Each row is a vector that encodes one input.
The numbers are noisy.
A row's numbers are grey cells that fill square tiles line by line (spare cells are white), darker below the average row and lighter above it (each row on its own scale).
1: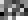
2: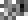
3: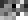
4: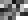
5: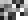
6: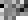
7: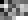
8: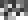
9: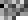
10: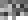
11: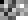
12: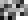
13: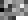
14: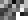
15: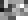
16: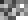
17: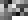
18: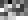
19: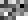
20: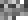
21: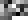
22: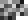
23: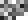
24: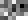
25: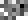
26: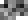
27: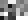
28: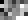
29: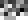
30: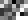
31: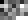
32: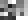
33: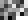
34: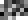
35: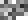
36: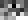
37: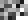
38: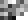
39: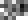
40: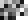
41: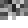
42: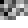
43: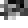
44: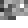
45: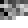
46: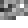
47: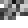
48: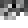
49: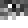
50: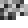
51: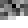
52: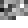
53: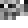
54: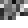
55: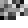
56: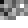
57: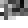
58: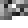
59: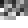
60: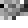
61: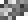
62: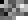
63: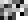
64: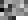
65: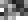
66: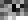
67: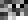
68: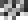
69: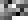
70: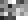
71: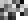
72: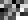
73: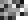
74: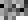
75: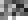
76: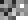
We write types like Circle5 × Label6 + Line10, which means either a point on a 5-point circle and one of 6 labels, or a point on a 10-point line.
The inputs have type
List2(Circle6).
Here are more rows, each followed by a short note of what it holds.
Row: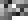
the empty list
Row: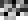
a list of two items
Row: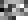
a list of one item
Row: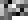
the empty list
